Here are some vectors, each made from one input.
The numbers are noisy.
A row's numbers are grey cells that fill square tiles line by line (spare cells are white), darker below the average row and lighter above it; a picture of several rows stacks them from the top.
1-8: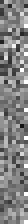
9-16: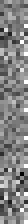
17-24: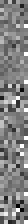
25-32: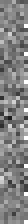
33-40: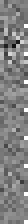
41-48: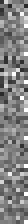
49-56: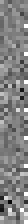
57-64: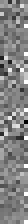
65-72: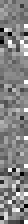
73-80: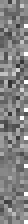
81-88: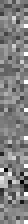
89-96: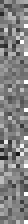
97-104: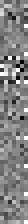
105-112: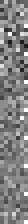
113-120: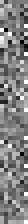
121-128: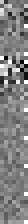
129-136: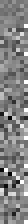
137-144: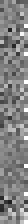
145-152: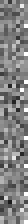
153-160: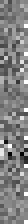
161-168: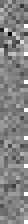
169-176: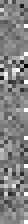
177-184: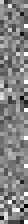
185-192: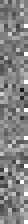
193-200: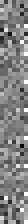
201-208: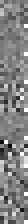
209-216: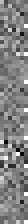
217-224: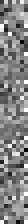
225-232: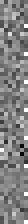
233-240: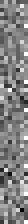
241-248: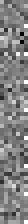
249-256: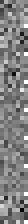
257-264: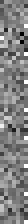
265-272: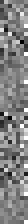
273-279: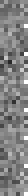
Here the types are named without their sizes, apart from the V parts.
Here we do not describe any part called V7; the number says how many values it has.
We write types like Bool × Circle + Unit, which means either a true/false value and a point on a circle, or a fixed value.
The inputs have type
List(Line × V7).
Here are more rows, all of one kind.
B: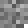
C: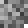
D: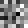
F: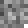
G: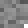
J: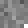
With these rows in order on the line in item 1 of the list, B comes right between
D and G.
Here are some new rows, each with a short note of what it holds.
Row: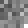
a list of two items
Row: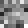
the empty list
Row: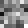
the empty list
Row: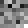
a list of one item
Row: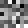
a list of one item
